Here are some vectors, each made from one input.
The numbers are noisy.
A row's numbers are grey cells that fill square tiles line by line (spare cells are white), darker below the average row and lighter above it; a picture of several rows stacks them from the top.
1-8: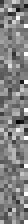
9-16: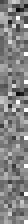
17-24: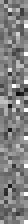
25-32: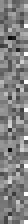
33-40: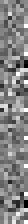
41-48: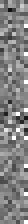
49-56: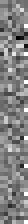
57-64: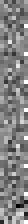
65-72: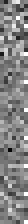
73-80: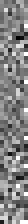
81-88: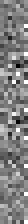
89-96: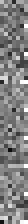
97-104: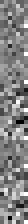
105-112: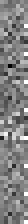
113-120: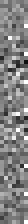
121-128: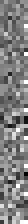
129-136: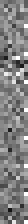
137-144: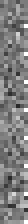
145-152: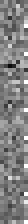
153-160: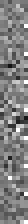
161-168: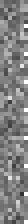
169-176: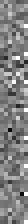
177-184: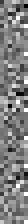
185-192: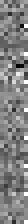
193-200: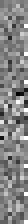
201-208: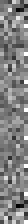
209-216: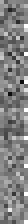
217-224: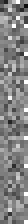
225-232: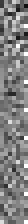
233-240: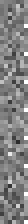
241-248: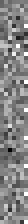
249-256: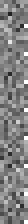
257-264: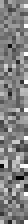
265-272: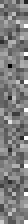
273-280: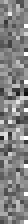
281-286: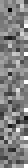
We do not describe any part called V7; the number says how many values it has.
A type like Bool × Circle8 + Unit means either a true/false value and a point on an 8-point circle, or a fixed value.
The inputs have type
Circle6 + (Circle11 + Unit) × V7.
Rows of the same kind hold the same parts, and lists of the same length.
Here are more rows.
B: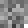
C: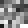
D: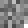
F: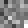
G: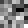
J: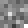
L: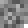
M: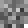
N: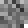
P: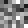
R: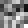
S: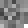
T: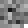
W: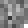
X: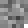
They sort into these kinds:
B, D, L, W, X
C, G, P, R
F, J, M, N, S, T

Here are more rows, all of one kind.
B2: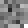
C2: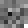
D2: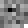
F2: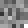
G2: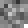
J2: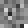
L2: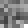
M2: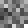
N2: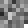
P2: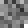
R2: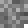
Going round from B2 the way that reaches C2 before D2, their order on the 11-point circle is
B2, R2, M2, C2, P2, J2, F2, L2, G2, N2, D2.
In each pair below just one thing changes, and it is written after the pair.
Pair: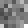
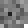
the place on the 11-point circle
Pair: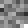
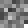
the value of V7
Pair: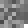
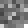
the value of V7
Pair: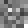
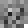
the value of V7
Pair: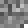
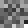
the value of V7
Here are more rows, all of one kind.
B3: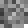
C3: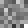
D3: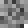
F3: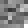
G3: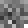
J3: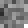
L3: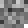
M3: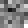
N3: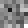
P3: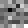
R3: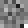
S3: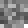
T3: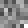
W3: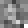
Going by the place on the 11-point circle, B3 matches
C3, J3, L3 and T3.
